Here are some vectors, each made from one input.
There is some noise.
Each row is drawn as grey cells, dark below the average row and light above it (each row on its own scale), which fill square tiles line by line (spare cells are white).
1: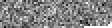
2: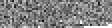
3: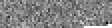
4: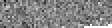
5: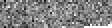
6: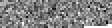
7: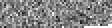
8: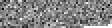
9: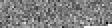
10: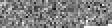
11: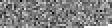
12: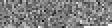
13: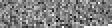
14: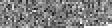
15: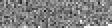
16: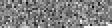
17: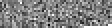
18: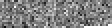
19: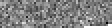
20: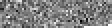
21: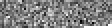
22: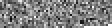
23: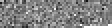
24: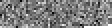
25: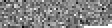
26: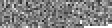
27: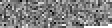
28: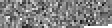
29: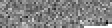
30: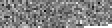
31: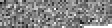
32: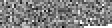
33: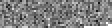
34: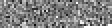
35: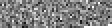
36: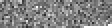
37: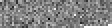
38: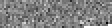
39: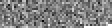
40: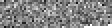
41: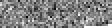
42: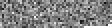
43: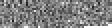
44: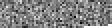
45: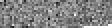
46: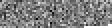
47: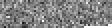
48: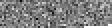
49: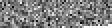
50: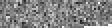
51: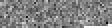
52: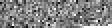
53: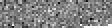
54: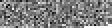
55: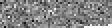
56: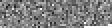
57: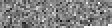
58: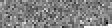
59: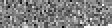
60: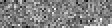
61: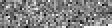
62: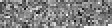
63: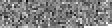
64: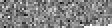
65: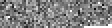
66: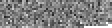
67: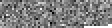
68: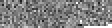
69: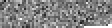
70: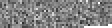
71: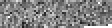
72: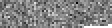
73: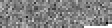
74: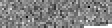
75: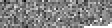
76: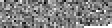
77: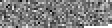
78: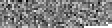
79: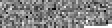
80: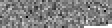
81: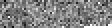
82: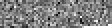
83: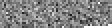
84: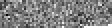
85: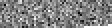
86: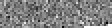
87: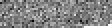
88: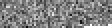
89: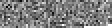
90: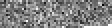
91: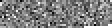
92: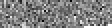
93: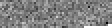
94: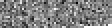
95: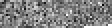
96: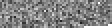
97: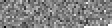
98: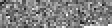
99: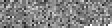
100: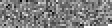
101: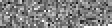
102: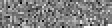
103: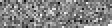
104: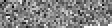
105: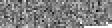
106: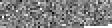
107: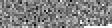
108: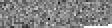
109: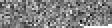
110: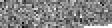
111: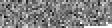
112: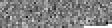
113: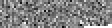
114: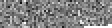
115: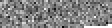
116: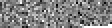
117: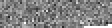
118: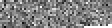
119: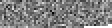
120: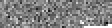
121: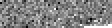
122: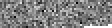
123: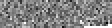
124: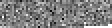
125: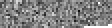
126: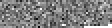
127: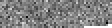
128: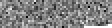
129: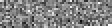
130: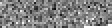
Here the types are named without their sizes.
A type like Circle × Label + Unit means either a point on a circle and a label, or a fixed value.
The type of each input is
Label × Label + Line.
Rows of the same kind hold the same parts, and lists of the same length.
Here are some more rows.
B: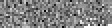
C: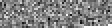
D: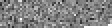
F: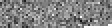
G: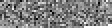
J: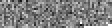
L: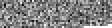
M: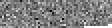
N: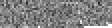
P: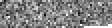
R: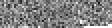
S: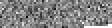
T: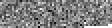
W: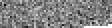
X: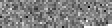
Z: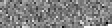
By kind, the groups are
B, G, J, M, N, R, S, T, X, Z
C, D, F, L, P, W

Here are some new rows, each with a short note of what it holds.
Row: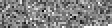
two labels
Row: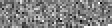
two labels
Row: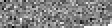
two labels
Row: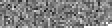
a point on a line
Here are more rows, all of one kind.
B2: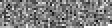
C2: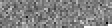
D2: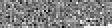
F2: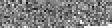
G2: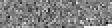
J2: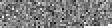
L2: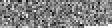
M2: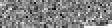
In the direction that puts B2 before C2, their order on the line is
J2, B2, L2, F2, D2, G2, C2, M2.
